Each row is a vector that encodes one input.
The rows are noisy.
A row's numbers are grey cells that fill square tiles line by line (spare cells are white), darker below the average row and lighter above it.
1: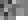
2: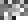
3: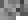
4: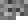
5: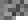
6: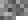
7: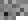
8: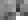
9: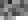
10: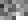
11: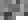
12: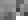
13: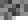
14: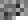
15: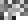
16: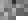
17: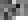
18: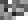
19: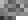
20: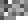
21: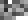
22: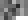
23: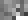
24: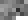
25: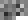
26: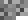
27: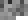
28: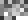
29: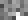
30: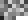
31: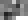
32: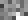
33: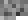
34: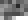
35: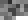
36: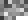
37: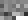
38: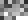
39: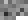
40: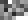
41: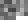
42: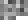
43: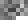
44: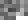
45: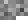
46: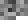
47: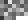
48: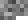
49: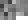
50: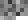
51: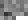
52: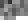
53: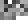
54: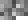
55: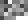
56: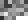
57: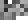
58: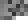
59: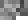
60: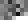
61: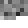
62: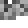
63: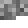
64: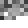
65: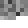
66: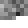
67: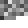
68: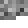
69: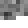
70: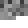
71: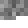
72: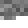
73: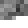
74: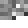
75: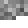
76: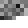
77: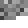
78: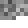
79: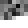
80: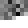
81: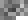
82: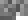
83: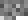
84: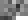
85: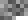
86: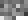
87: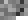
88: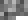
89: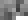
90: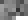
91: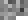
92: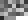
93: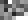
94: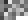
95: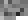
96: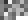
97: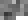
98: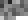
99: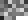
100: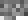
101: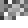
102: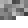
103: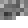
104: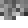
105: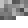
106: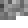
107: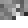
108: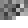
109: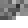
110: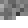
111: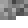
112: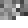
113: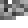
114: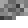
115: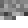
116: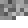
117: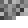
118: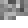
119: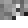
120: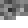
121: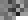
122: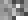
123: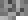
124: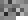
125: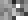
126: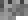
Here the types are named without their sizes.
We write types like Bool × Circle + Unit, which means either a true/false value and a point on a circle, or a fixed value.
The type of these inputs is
Bool × Bool × Bool × Bool × Bool + Line.
